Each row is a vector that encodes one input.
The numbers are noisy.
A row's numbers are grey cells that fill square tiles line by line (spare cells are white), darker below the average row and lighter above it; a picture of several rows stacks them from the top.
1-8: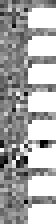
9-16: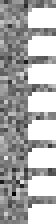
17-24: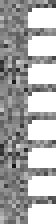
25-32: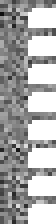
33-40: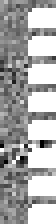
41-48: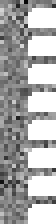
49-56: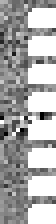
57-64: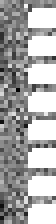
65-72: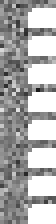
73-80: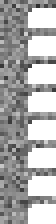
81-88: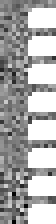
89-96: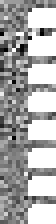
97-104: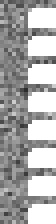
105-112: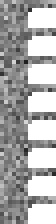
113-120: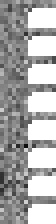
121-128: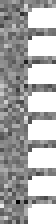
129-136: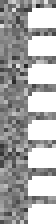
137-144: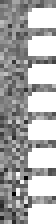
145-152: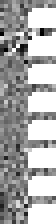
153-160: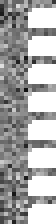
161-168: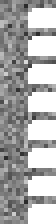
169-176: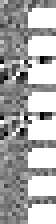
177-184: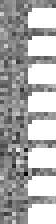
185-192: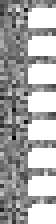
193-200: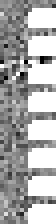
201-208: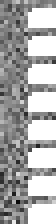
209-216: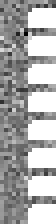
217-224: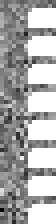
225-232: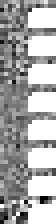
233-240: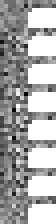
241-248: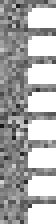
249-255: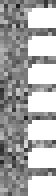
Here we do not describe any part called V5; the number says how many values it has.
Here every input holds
a list of up to three items, each a true/false value and a value of V5.
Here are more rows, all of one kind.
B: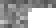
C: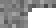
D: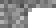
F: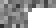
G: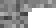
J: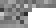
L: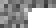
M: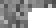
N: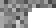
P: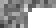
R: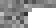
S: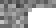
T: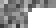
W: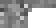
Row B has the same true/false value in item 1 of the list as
L, M and N.
